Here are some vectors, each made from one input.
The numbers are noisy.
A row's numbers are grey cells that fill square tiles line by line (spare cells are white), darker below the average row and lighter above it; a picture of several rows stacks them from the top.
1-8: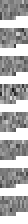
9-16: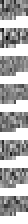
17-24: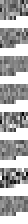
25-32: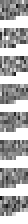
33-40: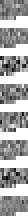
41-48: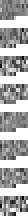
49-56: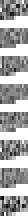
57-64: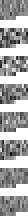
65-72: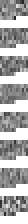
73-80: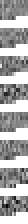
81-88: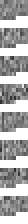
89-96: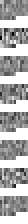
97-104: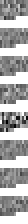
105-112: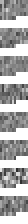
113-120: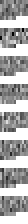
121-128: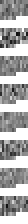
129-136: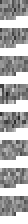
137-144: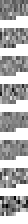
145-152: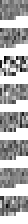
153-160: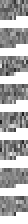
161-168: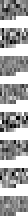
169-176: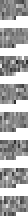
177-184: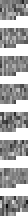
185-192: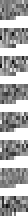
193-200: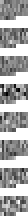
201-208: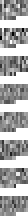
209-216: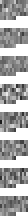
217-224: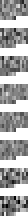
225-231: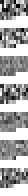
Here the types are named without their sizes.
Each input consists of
a node of a tree and a true/false value, together with either a point on a circle, or a list of points on a line.
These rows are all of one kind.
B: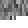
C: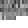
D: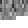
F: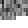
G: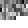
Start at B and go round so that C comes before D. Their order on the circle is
B, F, C, D, G.
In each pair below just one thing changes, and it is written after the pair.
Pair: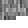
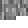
the node of the tree
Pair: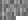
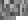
the true/false value
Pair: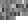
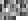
the node of the tree
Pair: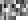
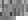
the place on the line in item 2 of the list
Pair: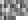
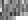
the true/false value
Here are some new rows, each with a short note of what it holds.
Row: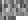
a node of a tree and a true/false value, together with a list of two items
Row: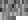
a point on a circle, a node of a tree and a true/false value
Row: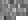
a node of a tree and a true/false value, together with a list of one item
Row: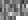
a point on a circle, a node of a tree and a true/false value
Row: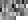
a point on a circle, a node of a tree and a true/false value
